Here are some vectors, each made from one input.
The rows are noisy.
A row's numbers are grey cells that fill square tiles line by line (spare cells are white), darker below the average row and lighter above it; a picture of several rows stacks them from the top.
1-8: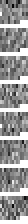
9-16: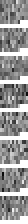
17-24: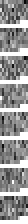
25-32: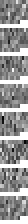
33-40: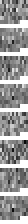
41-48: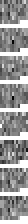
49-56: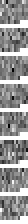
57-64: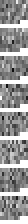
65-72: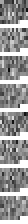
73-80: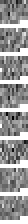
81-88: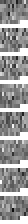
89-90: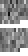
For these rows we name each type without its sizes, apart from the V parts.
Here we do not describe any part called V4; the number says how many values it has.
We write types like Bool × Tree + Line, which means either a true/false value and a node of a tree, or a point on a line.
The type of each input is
Label × (Label + Line) + V4.
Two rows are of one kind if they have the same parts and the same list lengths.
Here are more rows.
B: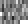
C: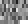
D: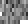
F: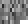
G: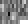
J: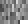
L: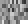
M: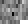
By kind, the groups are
B, J
C, L
D, F, G, M

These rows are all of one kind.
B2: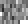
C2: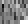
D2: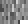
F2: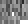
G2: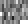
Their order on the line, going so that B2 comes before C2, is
F2, G2, B2, D2, C2.
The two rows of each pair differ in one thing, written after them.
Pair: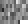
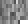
the place on the line
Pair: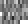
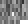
the label
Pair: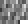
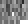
the label
